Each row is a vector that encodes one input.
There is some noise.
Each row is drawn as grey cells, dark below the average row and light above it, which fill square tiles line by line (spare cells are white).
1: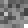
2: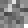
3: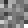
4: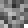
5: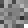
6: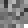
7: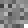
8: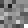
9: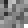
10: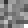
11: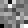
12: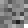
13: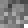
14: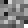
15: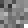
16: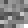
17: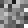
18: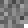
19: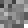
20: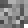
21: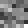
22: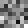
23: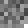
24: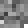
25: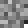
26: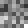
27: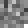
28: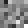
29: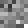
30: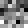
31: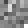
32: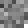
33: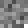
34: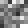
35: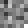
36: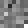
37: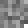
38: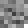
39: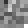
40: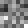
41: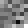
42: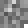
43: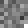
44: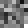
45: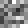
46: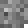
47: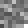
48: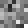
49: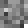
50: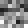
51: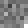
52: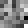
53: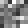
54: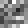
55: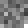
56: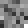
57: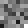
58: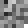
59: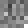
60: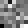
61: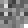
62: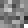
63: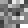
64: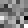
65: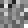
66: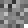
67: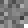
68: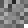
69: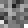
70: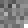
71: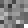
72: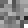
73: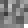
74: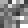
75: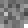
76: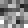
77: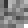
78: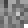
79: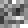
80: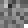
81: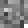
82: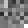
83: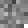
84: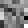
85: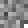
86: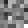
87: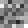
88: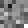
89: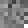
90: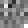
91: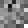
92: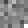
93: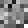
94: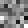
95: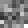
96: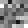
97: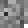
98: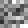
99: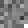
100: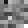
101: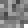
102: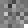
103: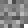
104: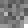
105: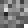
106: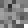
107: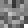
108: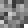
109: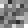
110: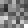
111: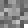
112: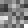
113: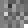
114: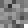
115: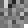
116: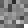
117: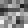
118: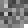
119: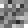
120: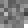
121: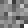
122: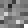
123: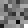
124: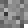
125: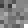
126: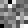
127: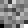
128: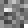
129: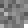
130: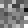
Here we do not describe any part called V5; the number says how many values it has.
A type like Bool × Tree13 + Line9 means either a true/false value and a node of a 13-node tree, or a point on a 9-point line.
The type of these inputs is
Line6 × (Tree9 + Unit) × V5 + Line9.
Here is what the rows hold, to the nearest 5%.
About 75% of them hold a point on a 6-point line and a value of V5, together with either a fixed value, or a node of a 9-node tree. The rest hold a point on a 9-point line.
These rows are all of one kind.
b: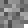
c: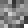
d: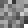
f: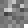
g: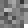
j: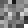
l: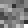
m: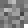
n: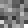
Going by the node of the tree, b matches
f and m.
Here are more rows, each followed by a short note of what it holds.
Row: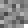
a point on a 6-point line, a node of a 9-node tree and a value of V5
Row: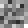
a point on a 9-point line
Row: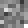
a point on a 6-point line, a node of a 9-node tree and a value of V5
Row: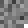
a point on a 6-point line and a value of V5
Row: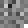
a point on a 6-point line and a value of V5
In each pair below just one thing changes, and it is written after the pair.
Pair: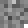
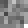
the value of V5
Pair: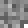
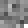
the place on the 6-point line
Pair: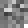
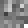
the node of the tree
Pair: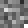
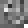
the place on the 6-point line
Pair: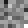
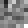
the place on the 6-point line
